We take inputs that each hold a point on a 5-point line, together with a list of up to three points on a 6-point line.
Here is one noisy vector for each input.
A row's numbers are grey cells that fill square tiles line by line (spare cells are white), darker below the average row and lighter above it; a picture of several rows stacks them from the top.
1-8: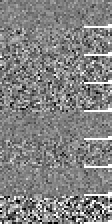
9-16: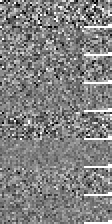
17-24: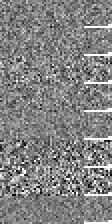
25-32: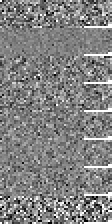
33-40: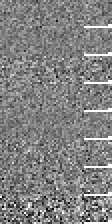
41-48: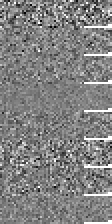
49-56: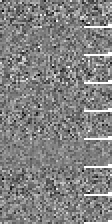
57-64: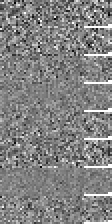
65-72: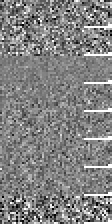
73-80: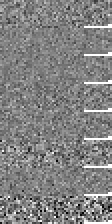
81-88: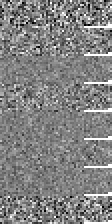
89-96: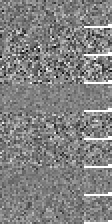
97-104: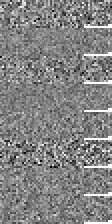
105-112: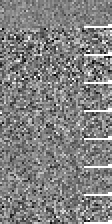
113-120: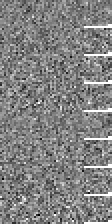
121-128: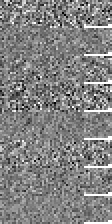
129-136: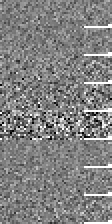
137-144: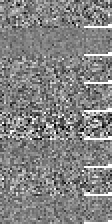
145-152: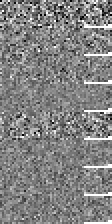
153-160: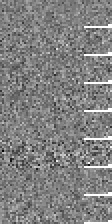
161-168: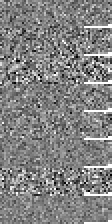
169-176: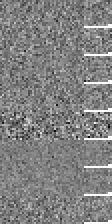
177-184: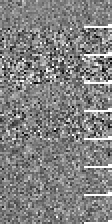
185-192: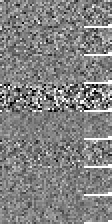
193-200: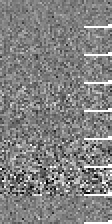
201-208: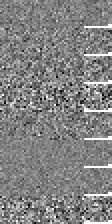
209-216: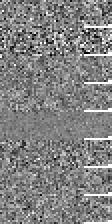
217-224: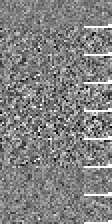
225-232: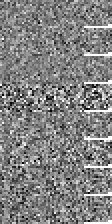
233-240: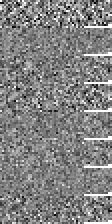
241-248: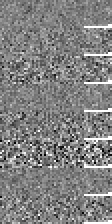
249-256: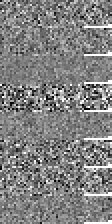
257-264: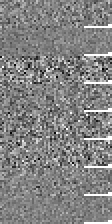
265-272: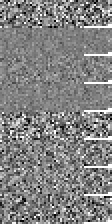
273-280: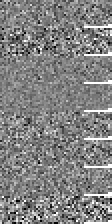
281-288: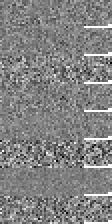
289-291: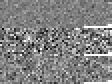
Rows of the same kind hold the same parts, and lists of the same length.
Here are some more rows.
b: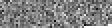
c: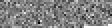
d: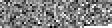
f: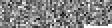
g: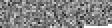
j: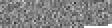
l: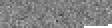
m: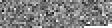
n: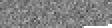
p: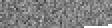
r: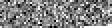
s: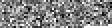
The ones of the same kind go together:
b, s
c, m
d, g, n, p
f, j, l, r

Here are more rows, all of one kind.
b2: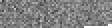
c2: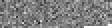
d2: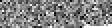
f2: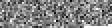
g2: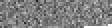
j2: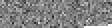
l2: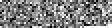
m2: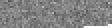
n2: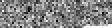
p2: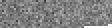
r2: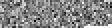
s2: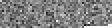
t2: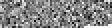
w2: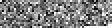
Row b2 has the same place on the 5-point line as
c2, n2 and w2.
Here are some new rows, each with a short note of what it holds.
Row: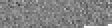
a point on a 5-point line, together with a list of two items
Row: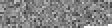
a point on a 5-point line, together with a list of one item
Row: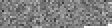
a point on a 5-point line, together with a list of three items
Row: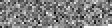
a point on a 5-point line, together with a list of one item
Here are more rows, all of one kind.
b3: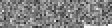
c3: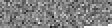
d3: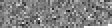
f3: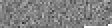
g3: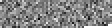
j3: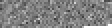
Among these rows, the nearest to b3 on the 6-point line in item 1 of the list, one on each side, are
d3 and f3.
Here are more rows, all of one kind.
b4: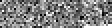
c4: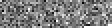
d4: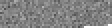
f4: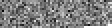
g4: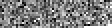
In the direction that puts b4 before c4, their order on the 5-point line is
b4, c4, g4, f4, d4.
